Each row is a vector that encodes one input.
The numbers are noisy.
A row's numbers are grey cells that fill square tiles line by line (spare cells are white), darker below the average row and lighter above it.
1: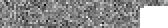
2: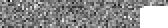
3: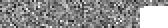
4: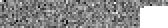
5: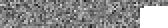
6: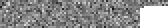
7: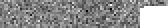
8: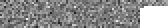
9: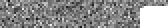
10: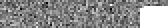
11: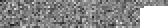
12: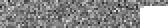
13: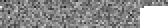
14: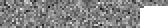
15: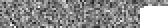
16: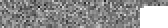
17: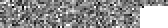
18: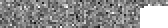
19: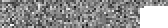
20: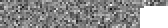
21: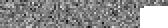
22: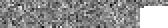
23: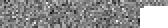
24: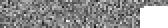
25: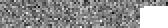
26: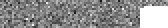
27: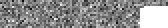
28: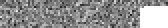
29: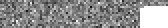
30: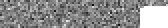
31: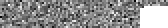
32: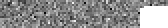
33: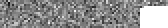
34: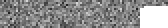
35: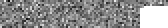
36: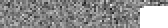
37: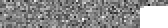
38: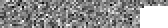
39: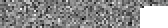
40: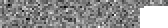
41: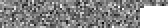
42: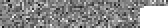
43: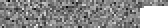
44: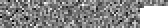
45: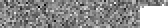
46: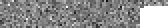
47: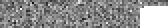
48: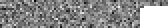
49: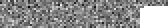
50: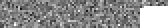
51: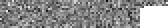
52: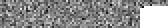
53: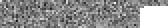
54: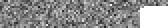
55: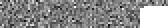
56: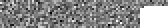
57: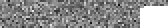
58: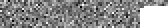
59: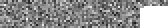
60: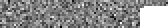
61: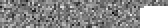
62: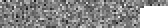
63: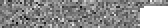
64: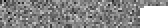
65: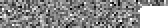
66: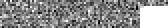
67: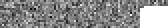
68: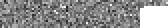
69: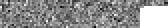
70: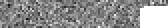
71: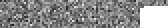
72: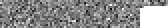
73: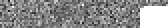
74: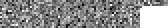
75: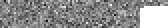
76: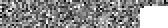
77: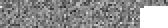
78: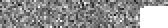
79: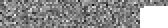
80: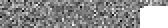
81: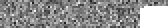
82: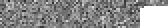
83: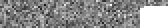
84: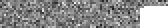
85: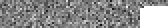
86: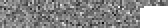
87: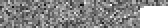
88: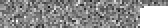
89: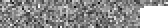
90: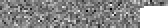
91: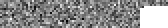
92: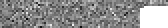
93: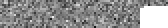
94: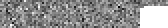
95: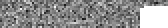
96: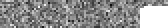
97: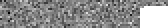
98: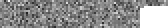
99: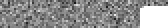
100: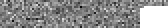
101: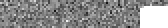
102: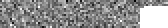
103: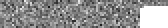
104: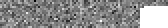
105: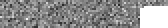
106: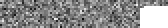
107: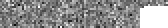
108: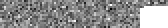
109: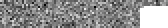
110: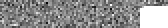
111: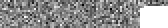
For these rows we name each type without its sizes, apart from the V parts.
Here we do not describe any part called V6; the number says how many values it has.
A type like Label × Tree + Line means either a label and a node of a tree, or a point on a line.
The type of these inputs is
(Bool × Bool × Bool + V6) × Tree.
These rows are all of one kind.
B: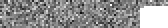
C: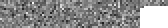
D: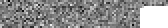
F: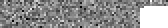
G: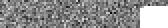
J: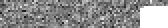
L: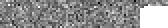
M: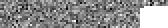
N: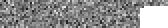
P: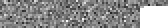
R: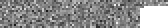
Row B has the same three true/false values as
C, F, J and R.
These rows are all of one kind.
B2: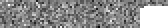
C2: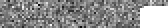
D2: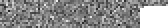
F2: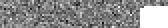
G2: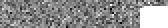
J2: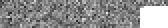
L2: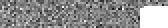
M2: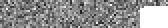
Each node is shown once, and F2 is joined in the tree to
M2.
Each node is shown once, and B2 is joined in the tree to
L2.
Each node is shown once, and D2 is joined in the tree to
C2 and J2.
